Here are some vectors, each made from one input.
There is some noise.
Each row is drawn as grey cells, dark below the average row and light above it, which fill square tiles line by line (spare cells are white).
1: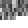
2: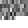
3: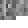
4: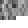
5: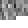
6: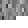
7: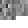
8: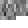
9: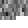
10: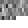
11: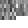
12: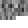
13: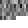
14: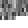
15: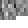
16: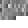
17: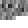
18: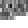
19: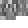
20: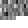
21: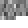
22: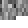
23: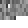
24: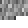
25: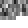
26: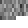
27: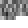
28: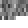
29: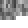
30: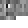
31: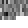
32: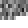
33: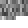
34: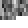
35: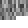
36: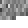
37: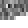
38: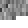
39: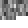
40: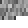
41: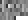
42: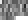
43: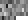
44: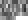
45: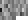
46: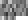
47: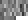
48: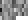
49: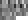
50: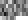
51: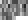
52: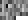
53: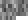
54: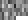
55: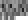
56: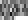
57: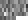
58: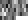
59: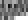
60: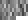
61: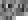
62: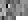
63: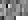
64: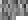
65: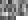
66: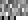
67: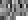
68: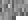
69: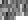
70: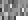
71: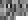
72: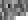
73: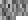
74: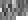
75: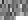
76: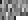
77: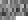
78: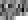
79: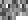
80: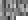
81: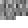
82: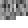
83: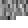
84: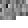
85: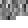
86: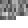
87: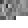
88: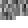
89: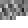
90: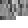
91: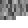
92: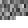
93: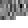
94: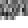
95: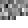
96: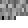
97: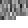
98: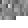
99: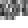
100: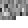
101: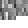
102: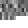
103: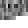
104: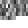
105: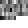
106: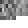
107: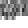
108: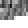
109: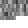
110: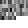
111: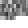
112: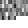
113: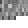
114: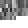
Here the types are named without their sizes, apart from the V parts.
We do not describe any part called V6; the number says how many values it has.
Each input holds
a true/false value, together with either a node of a tree, or a value of V6.
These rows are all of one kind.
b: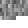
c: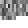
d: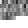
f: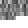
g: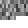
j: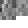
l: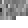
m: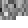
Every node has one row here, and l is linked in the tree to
b.
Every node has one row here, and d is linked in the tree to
f.
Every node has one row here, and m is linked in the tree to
c and g.
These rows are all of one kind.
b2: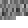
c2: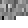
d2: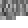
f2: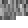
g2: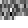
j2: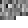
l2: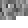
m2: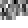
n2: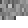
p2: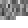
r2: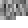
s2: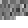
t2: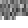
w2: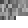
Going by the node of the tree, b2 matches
g2, l2 and s2.
